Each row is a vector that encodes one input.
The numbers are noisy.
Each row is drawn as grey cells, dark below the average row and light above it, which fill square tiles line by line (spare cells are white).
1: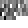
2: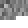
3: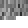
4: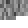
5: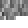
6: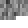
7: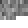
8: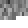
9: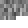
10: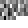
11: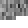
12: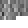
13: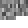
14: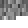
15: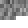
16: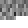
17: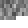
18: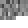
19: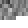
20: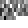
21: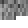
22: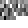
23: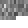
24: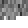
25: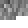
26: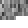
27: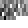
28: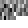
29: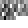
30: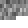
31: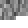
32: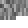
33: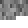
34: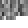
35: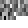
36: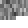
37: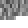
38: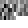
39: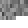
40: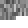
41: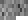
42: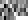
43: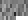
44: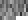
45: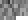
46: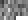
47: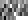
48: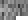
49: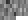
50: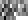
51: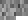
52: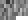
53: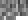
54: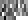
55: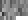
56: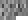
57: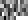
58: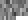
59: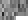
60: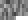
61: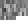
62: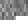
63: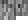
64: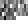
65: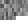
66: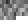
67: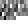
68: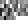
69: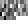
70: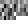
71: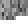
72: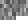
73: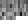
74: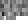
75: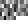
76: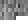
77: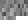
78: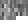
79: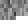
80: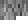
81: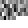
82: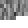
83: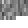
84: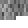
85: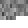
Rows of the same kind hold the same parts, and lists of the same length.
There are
2 kinds of row.
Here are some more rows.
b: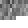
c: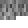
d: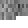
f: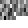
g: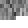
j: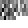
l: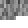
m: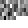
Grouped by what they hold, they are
b, g, j, l
c, d, f, m

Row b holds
a node of a 7-node tree and a true/false value.
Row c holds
a point on a 9-point circle, a node of a 7-node tree and a true/false value.
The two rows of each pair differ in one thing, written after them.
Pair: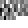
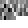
the node of the tree
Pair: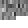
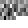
the true/false value
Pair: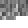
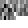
the true/false value
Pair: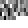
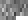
the true/false value
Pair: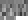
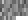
the node of the tree
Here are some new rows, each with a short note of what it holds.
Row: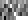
a point on a 9-point circle, a node of a 7-node tree and a true/false value
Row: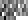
a node of a 7-node tree and a true/false value
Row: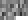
a point on a 9-point circle, a node of a 7-node tree and a true/false value
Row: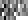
a node of a 7-node tree and a true/false value
